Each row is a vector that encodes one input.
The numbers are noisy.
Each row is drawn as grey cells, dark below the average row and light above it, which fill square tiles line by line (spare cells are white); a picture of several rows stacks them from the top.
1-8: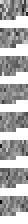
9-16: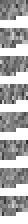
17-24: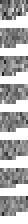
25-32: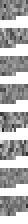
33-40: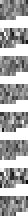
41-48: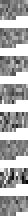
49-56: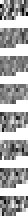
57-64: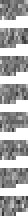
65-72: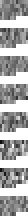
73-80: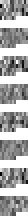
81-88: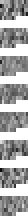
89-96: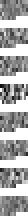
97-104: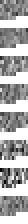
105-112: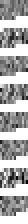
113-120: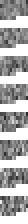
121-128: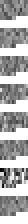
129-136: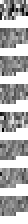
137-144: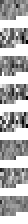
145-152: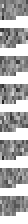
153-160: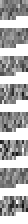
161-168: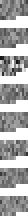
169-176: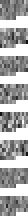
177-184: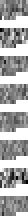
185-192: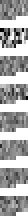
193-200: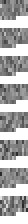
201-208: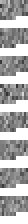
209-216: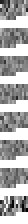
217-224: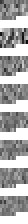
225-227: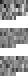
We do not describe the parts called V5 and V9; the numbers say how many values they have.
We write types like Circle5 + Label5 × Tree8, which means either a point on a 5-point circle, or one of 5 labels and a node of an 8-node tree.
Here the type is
Bool × V5 + Line4 × (Line8 + V9).
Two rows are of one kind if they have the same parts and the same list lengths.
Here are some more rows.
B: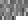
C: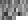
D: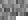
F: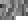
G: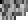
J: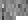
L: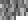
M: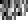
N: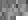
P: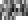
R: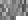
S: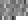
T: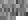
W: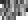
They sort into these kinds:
B, F, G, J, N, R, S
C, D, M, T
L, P, W

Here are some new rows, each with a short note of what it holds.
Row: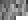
a point on a 4-point line and a value of V9
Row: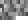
a true/false value and a value of V5
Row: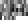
a point on a 4-point line and a point on an 8-point line
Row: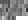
a point on a 4-point line and a point on an 8-point line
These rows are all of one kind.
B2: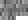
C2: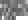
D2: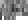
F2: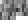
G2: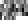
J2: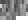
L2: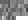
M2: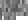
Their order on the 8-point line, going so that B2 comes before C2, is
F2, M2, D2, G2, J2, B2, C2, L2.
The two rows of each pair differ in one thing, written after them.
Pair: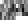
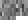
the place on the 4-point line
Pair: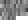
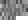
the place on the 4-point line
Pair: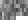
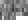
the place on the 4-point line
